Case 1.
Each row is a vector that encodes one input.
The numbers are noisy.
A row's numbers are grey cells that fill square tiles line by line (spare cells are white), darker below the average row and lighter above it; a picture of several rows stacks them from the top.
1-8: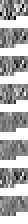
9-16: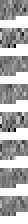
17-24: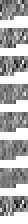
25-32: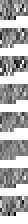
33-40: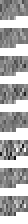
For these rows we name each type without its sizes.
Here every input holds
a label and a true/false value.
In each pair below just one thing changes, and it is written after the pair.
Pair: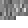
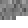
the true/false value
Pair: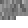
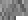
the label
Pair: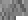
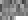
the true/false value
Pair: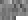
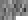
the label
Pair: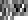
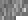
the true/false value
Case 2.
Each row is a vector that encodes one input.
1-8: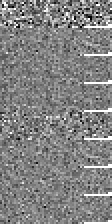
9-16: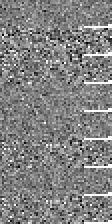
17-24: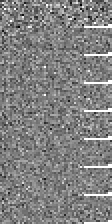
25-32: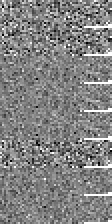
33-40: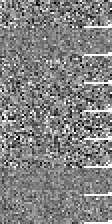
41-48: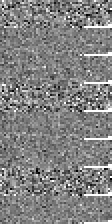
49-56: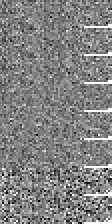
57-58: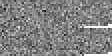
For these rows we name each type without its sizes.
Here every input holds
a true/false value, together with either a fixed value, or a node of a tree.
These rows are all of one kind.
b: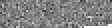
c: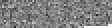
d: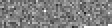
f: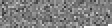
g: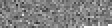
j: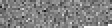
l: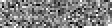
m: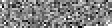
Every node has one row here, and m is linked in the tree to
g.
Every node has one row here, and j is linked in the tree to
b and l.
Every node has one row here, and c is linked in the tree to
b, d and f.
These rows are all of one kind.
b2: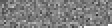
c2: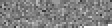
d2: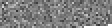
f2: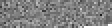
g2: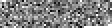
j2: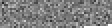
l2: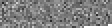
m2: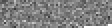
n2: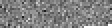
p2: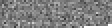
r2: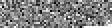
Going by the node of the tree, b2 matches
m2, p2 and r2.
